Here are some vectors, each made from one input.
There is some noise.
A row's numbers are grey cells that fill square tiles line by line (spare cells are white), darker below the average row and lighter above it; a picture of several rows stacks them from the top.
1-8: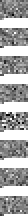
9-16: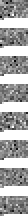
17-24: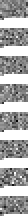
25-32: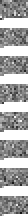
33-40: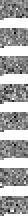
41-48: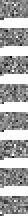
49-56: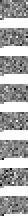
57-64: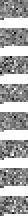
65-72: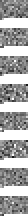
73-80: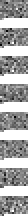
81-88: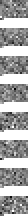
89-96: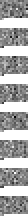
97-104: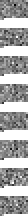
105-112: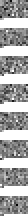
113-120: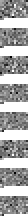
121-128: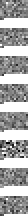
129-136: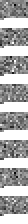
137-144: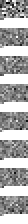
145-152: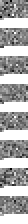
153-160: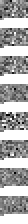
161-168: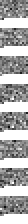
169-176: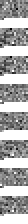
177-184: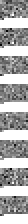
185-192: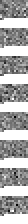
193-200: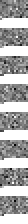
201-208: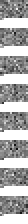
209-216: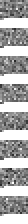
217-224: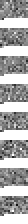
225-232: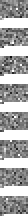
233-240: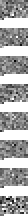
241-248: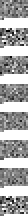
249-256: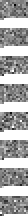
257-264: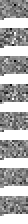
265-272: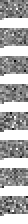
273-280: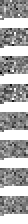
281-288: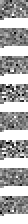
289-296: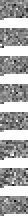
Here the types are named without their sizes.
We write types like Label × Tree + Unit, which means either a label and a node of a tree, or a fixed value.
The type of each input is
List(Bool × (Label + Line)).
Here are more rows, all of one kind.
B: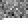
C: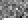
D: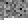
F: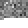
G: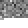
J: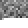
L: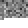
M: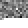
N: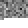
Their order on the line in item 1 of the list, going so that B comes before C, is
L, N, D, M, B, G, F, J, C.
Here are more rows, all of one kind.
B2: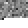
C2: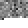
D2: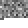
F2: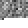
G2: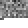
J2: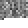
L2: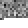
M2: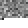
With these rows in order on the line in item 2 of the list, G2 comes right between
B2 and F2.
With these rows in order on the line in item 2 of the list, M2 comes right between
C2 and L2.
